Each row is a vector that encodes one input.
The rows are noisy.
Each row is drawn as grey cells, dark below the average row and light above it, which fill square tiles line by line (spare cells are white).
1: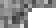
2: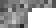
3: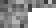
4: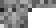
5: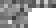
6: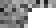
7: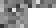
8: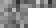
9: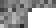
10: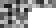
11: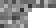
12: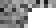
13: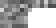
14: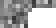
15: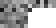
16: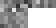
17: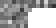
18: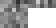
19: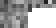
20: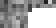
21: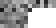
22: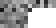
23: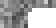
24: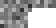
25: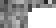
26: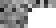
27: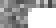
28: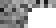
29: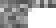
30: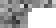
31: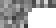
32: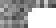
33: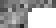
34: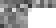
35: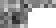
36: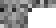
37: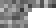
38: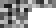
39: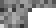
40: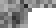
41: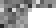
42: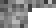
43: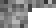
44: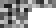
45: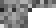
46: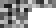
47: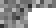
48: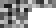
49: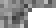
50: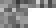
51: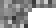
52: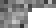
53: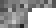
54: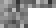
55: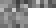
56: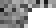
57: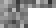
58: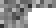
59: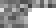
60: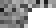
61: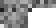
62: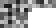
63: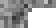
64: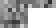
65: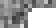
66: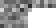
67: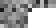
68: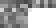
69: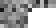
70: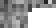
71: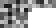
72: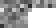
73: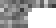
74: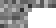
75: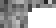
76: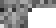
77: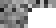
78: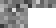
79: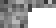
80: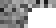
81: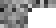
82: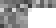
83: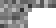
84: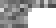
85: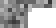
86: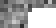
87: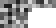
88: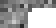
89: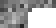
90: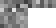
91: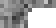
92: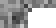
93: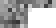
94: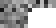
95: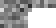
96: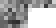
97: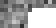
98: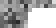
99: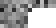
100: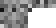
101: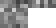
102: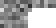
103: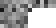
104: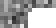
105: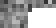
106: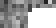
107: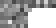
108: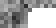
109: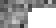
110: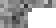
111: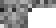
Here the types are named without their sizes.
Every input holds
a list of points on a line.
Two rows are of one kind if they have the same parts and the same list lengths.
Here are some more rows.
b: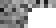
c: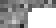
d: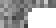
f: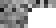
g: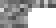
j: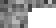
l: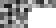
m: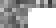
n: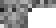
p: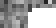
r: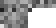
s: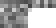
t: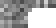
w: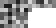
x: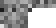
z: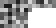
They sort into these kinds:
b, c, f, j, n, p, r, x
d, g, m, s, t
l, w, z

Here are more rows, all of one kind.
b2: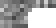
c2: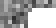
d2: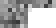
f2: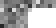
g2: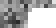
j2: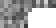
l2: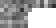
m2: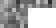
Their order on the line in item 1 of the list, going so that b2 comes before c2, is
f2, l2, b2, j2, m2, c2, d2, g2.
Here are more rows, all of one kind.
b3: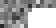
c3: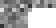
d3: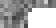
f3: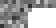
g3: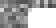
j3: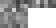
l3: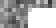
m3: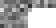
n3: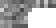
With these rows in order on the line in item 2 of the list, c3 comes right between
g3 and m3.
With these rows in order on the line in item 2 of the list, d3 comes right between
b3 and n3.
